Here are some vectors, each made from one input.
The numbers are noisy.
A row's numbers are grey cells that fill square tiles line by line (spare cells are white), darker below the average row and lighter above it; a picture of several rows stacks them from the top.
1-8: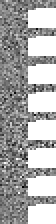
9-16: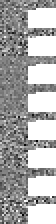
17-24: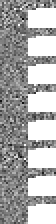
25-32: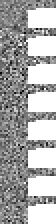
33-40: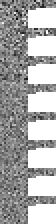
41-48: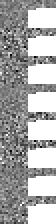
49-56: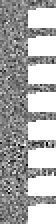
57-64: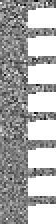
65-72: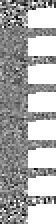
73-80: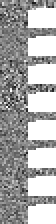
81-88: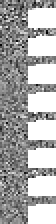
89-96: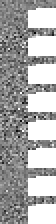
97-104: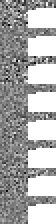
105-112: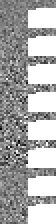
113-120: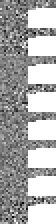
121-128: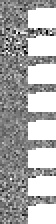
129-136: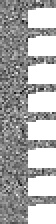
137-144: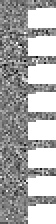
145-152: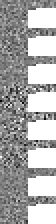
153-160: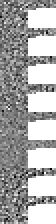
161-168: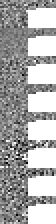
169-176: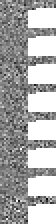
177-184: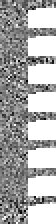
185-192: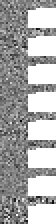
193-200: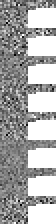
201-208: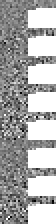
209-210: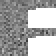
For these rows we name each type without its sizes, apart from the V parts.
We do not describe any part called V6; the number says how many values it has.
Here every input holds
a point on a circle, together with either a point on a circle and a value of V6, or a node of a tree.
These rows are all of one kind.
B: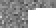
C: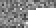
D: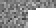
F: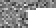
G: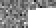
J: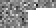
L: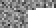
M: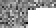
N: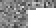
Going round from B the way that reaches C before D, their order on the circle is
B, G, C, D, M, J, F, N, L.
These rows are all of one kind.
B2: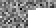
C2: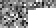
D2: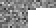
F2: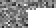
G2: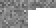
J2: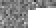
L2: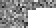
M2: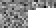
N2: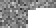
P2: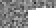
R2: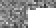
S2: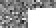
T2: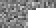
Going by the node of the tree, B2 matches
D2 and R2.
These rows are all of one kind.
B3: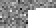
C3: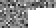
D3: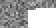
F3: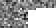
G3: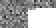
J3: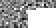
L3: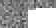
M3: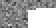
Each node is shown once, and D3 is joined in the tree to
L3.
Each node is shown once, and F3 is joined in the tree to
C3, G3 and J3.
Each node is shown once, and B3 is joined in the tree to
M3.
